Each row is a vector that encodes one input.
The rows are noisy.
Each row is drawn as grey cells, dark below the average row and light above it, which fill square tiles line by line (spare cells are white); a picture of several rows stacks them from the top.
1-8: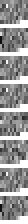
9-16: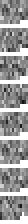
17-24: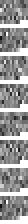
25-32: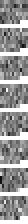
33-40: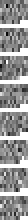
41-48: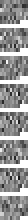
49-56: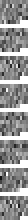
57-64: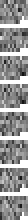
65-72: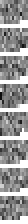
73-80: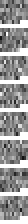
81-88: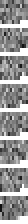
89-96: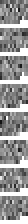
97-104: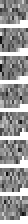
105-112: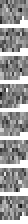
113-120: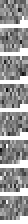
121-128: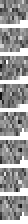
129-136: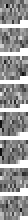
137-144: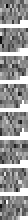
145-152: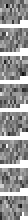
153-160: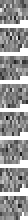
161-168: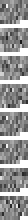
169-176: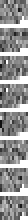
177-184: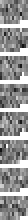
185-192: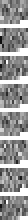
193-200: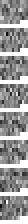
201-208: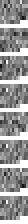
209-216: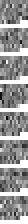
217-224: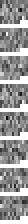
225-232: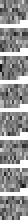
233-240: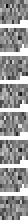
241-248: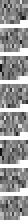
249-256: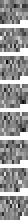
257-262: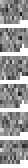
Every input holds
either a point on an 8-point circle, or a point on a 10-point circle.
